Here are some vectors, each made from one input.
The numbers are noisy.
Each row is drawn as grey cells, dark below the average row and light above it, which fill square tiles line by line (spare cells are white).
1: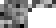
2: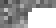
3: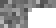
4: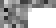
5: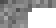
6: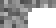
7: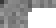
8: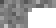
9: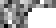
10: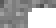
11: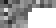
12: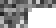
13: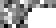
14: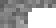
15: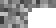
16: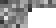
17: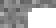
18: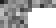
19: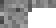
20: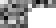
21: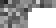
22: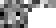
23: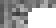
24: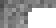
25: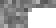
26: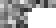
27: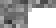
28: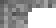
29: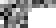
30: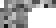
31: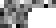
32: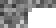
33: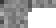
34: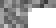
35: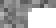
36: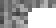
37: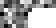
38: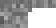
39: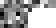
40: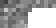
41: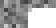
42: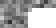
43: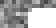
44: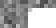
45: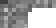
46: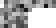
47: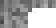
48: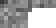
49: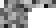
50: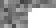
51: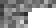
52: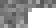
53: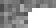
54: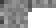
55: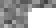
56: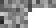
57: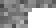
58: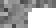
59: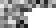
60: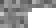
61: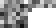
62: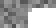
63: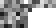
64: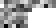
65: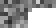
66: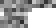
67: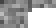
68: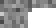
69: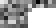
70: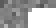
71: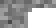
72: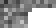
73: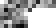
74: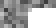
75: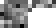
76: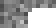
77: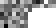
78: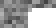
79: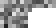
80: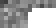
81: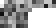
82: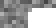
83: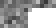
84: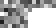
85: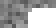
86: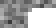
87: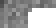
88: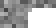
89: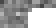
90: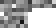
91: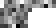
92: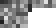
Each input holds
either one of 7 labels, or a node of a 9-node tree and a true/false value.
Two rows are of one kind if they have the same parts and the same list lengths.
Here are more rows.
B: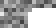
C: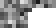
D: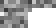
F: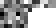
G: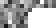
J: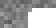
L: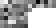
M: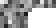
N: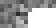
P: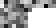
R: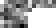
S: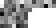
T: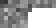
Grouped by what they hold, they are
B, D, J, N, T
C, F, G, L, M, P, R, S

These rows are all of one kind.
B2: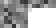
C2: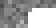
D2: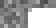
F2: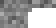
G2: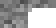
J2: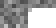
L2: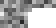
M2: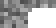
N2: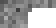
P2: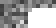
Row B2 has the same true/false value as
F2, G2 and L2.
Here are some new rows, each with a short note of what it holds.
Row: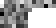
one of 7 labels
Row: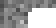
a node of a 9-node tree and a true/false value
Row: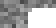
a node of a 9-node tree and a true/false value
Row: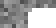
a node of a 9-node tree and a true/false value
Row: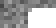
a node of a 9-node tree and a true/false value
